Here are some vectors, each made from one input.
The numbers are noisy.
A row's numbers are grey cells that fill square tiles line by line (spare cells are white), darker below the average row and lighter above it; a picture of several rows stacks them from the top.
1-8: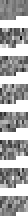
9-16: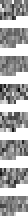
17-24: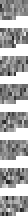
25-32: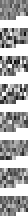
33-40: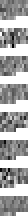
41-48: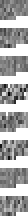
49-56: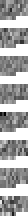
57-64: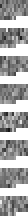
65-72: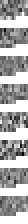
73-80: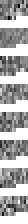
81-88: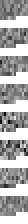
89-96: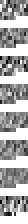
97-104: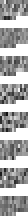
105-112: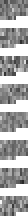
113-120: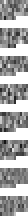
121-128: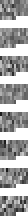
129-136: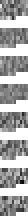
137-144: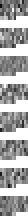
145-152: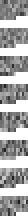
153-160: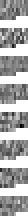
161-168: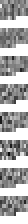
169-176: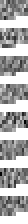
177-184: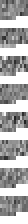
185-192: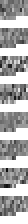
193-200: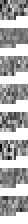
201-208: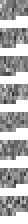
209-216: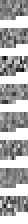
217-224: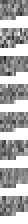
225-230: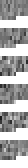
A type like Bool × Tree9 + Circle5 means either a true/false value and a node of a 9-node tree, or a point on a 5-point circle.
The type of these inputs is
Bool × Bool × Bool + List2(Line4 + Line6).
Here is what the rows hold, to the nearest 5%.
About 25% of them hold three true/false values. The rest are lists of up to two items, each either a point on a 4-point line, or a point on a 6-point line: about 5% of all rows are empty, 20% hold one and 50% two.
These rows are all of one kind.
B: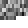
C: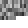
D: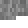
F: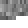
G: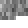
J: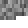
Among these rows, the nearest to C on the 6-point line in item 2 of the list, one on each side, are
B and D.
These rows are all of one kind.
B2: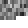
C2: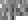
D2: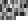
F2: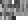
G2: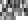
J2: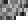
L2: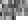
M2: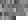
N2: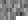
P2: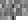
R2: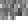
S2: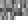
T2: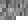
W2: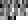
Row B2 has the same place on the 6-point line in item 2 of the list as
C2, D2 and G2.
